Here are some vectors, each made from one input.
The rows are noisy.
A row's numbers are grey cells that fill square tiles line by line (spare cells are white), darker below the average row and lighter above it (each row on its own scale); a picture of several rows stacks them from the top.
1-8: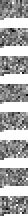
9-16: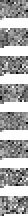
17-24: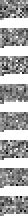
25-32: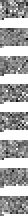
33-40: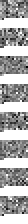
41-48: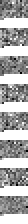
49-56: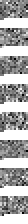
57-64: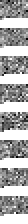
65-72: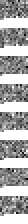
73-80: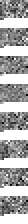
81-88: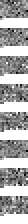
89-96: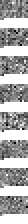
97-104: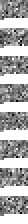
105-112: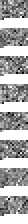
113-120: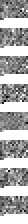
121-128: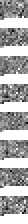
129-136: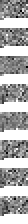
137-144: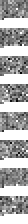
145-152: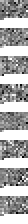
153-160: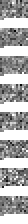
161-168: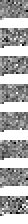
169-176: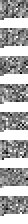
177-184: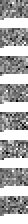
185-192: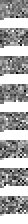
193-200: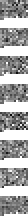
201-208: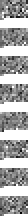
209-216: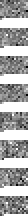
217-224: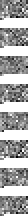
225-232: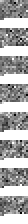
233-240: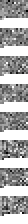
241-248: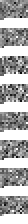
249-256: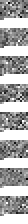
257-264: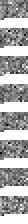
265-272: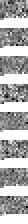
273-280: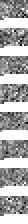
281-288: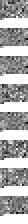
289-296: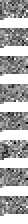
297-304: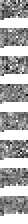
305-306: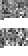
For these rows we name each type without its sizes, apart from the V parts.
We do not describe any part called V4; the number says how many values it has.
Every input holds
a value of V4, together with either a point on a circle, or a fixed value, or four true/false values.
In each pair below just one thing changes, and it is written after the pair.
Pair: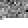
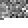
the value of V4
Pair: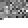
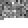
the value of V4
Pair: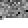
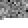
one of the four true/false values
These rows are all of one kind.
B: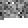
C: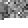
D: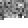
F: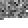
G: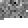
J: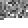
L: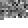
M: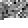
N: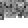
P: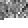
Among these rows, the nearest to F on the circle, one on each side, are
G and L.
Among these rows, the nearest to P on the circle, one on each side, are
D and J.
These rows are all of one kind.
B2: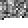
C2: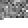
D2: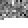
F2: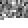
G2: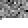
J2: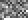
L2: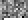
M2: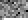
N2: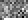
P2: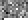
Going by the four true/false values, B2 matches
D2, L2 and N2.
